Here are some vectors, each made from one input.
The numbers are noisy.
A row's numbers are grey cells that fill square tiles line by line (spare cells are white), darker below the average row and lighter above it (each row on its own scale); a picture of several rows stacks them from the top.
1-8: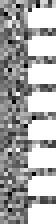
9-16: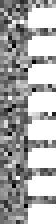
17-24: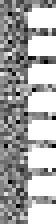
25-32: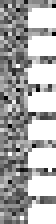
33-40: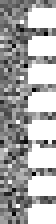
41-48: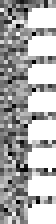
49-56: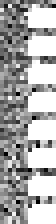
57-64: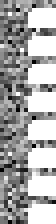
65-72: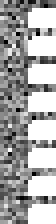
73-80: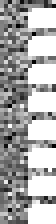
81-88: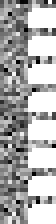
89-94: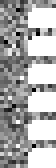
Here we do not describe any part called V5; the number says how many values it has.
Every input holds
a list of up to two items, each a true/false value and a value of V5.
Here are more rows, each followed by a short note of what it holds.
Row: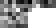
a list of two items
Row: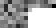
a list of two items
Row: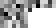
the empty list
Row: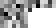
the empty list
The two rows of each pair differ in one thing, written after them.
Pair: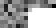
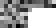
the value of V5 in item 2 of the list
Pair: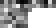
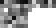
the true/false value in item 2 of the list
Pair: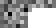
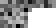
the value of V5 in item 2 of the list
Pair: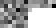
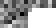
the value of V5 in item 1 of the list
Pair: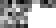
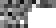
the value of V5 in item 1 of the list
